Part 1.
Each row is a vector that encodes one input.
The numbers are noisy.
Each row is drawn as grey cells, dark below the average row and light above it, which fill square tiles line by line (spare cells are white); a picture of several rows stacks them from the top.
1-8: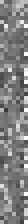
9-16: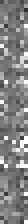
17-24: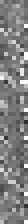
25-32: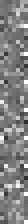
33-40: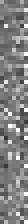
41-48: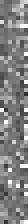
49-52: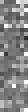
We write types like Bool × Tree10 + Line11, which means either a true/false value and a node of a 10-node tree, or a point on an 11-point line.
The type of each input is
Bool × Bool × Bool.
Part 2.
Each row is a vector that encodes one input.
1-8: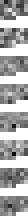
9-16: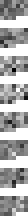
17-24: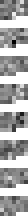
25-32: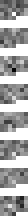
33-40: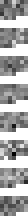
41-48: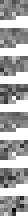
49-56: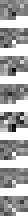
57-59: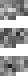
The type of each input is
Bool × Bool × Bool.
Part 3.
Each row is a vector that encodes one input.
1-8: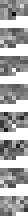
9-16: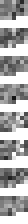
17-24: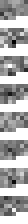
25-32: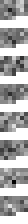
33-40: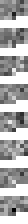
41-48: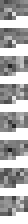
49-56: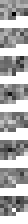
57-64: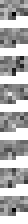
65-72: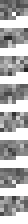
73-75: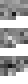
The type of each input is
Bool × Bool × Bool.
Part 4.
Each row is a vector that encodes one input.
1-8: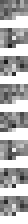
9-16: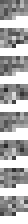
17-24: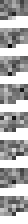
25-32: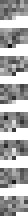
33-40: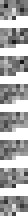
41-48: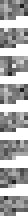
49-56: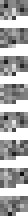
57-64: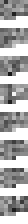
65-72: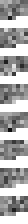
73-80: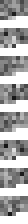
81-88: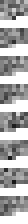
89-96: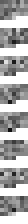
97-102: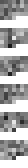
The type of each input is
Label12.
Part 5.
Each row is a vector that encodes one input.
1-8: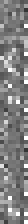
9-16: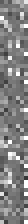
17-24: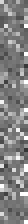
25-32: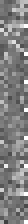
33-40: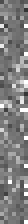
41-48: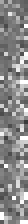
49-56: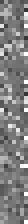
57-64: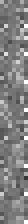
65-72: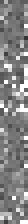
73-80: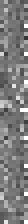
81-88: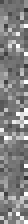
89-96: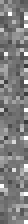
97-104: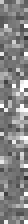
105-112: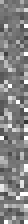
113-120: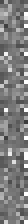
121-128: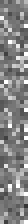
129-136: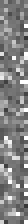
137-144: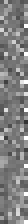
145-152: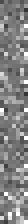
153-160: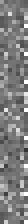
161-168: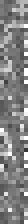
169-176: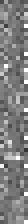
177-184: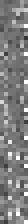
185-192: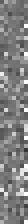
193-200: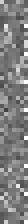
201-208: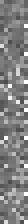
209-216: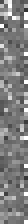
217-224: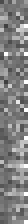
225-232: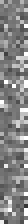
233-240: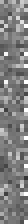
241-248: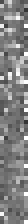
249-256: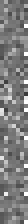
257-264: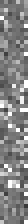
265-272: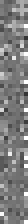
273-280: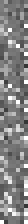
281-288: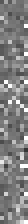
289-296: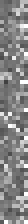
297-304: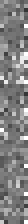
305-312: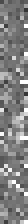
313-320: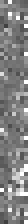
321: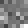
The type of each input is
Bool × Bool × Bool.
